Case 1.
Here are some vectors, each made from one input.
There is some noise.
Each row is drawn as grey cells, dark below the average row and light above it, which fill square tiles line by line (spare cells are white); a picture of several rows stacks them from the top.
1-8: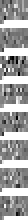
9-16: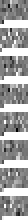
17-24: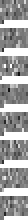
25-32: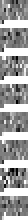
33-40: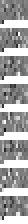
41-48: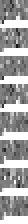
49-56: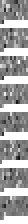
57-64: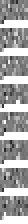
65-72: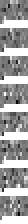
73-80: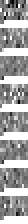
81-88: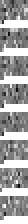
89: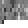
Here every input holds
a list of up to two points on a 6-point line.
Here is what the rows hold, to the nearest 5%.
All of them are lists of up to two points on a 6-point line: about 5% are empty, 40% hold one and 60% two.
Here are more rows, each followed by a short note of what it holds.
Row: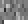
a list of two items
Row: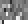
a list of two items
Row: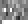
a list of one item
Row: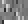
a list of two items
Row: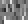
a list of two items
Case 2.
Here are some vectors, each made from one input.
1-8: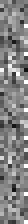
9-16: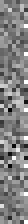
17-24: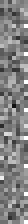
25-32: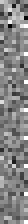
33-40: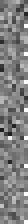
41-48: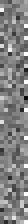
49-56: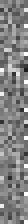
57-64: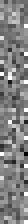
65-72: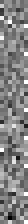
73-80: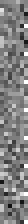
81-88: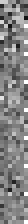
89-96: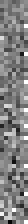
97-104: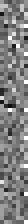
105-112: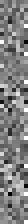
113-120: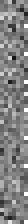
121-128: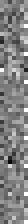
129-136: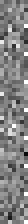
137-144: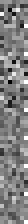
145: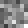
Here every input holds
a list of up to two points on a 15-point line.
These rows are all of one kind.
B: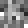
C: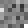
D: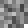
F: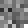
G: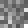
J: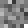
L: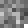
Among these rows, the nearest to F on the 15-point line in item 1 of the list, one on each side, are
D and G.
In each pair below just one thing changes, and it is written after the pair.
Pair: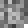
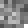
the place on the 15-point line in item 2 of the list
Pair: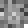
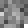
the place on the 15-point line in item 2 of the list
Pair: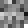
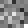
the place on the 15-point line in item 2 of the list
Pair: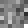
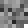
the place on the 15-point line in item 1 of the list
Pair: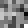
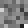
the place on the 15-point line in item 2 of the list
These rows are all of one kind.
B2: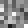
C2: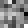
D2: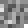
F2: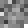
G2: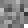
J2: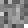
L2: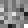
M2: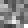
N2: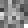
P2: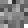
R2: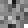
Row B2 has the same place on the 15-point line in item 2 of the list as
C2, D2, F2 and J2.
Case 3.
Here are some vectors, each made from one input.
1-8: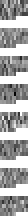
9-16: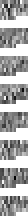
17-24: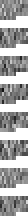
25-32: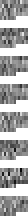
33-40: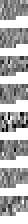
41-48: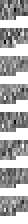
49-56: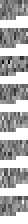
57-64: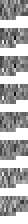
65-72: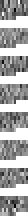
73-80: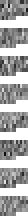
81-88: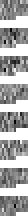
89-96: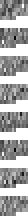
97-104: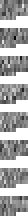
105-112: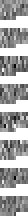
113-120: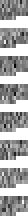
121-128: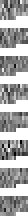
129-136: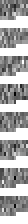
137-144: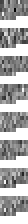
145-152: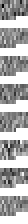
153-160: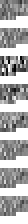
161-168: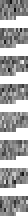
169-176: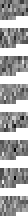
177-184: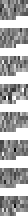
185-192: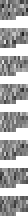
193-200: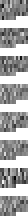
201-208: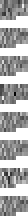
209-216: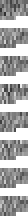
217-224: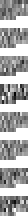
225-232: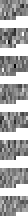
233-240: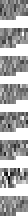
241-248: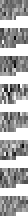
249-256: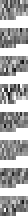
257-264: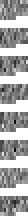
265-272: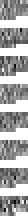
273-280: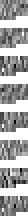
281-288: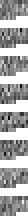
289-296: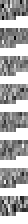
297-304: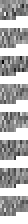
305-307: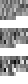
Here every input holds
a point on a 9-point line, together with either a fixed value, or a node of a 10-node tree.
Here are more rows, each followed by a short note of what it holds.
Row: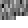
a point on a 9-point line and a node of a 10-node tree
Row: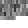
a point on a 9-point line and a node of a 10-node tree
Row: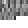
a point on a 9-point line and a node of a 10-node tree
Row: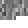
a point on a 9-point line and a node of a 10-node tree
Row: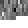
a point on a 9-point line and a node of a 10-node tree
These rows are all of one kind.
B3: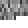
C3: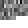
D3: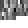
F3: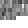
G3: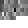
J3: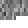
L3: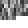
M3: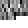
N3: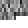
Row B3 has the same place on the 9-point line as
C3, G3 and L3.
